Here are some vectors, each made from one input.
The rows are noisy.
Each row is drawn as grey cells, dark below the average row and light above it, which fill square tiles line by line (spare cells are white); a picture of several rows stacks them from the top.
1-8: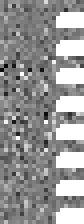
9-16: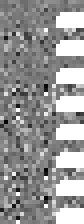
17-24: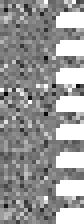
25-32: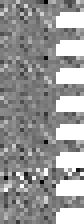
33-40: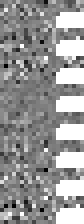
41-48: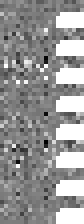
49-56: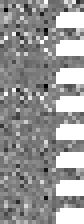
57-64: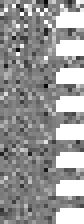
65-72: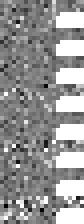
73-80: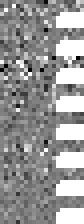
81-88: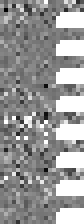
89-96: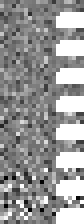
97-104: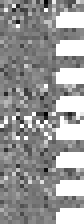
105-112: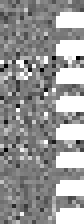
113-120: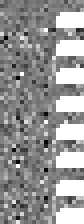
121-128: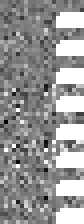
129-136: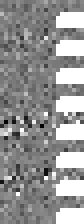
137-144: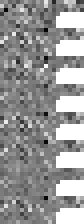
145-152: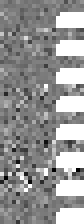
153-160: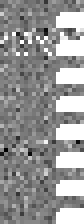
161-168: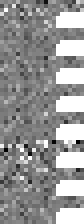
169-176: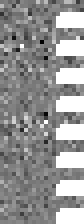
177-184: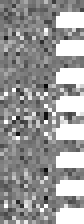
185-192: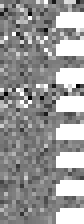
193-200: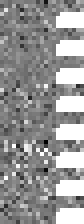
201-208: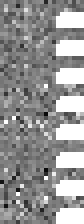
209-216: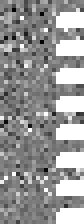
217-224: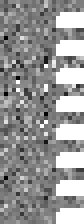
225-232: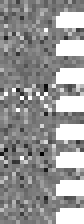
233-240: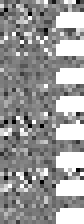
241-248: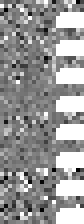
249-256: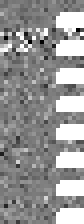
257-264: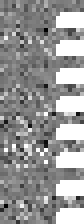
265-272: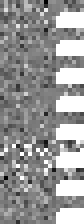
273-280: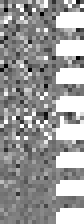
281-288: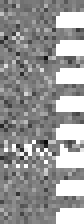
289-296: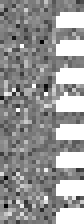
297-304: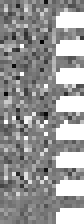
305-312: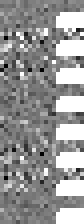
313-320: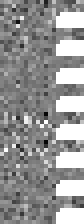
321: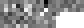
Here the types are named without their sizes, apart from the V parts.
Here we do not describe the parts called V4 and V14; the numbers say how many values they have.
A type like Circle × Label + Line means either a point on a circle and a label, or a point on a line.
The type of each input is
Bool × (Circle × V4 + V14).
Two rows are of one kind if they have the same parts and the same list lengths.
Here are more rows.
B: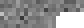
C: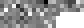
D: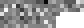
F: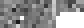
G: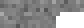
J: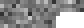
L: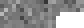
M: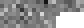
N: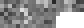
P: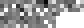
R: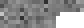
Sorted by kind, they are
B, C, D, F, G, L, M, P, R
J, N

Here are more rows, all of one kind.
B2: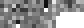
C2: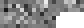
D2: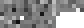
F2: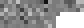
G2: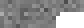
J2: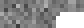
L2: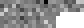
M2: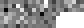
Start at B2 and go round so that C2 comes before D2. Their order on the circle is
B2, F2, M2, J2, C2, L2, G2, D2.
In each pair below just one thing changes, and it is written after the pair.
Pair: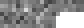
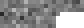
the value of V14
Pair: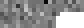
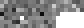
the true/false value
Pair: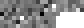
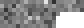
the true/false value
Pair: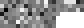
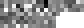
the value of V14
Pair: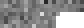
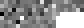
the true/false value
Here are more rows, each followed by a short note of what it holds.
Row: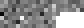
a true/false value and a value of V14
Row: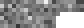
a true/false value and a value of V14
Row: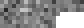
a true/false value and a value of V14
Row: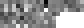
a true/false value and a value of V14
